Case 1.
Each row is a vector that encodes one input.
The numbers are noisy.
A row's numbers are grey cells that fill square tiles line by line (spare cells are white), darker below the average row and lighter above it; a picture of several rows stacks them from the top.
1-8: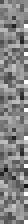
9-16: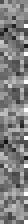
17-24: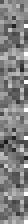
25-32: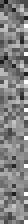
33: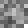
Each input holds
a point on a 5-point line.
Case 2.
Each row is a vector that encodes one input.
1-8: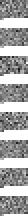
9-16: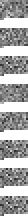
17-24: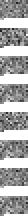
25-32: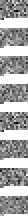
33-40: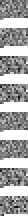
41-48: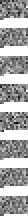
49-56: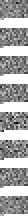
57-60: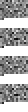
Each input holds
a point on a 7-point line.
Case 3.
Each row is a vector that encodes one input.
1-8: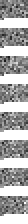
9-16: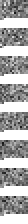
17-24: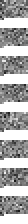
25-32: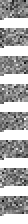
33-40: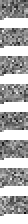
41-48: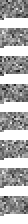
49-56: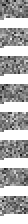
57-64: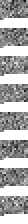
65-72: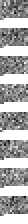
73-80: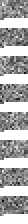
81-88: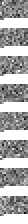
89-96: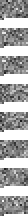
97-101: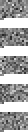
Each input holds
five true/false values.
